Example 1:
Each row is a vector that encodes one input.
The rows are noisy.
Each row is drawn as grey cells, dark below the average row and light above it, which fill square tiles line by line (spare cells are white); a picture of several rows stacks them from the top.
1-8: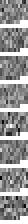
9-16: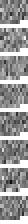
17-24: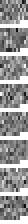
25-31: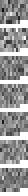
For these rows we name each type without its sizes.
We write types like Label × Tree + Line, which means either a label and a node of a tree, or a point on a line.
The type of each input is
Bool × Bool × Bool.
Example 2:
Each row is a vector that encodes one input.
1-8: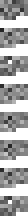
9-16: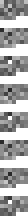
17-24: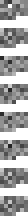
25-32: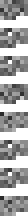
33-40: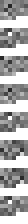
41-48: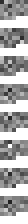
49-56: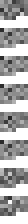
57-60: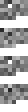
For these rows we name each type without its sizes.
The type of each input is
Line.
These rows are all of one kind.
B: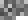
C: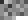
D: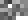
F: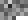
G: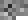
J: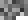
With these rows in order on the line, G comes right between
C and F.
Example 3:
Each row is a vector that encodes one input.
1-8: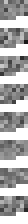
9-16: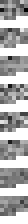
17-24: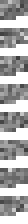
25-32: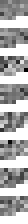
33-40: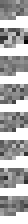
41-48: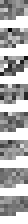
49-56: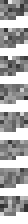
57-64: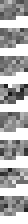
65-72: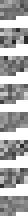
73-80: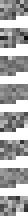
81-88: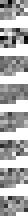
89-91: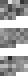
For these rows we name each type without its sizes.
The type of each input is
Bool × Bool × Bool.
